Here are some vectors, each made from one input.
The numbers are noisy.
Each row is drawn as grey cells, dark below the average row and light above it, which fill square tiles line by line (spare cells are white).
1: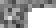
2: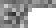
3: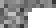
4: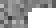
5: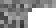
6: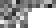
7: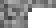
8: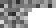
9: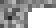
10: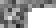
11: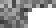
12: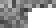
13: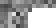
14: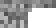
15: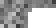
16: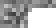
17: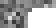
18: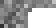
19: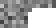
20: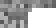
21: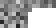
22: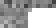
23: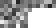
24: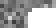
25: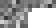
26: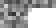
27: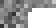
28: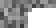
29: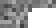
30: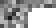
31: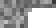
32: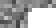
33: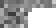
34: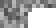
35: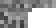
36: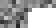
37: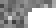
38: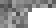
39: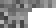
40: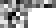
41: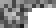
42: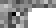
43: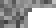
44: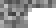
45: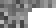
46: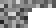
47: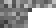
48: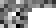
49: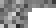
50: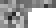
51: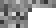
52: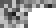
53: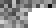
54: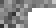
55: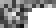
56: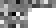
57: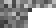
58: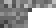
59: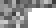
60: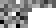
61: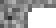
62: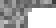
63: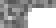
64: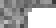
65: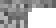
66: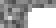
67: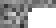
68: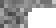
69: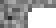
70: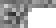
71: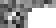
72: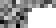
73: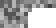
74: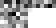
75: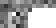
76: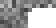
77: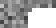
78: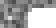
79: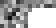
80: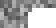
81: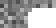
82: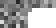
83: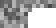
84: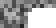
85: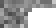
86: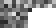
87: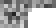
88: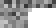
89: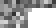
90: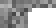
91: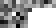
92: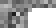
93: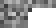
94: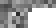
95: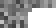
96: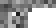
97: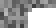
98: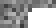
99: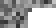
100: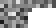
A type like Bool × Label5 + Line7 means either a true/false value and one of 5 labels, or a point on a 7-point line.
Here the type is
Bool × Bool × Bool × Bool.
